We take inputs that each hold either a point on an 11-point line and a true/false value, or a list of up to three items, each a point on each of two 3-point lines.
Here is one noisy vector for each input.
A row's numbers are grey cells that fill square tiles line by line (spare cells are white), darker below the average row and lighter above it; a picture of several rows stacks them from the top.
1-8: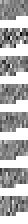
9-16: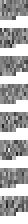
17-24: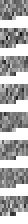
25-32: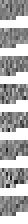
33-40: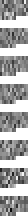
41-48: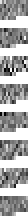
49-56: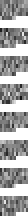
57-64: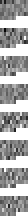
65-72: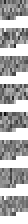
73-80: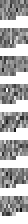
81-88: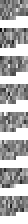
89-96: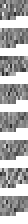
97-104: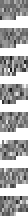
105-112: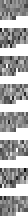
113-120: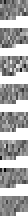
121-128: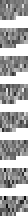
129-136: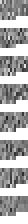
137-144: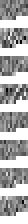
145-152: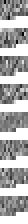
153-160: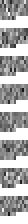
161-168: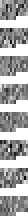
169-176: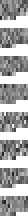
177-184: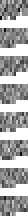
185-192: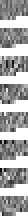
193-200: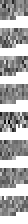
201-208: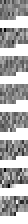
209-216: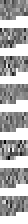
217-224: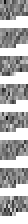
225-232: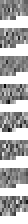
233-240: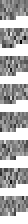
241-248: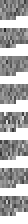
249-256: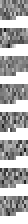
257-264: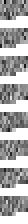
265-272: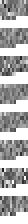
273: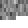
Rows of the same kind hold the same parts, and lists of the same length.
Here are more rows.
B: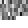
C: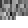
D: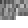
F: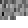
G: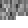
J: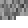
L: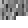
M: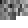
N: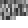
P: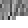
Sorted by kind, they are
B, L, P
C
D, F, N
G, J
M

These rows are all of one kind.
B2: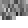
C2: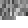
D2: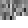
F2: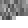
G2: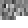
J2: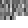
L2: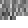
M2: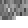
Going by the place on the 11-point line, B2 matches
D2 and J2.
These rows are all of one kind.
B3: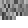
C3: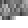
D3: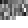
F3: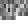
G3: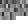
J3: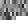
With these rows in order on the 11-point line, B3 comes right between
C3 and J3.
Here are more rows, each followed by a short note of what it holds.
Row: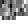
the empty list
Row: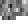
the empty list
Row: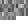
a list of one item
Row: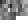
the empty list
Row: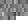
a list of two items
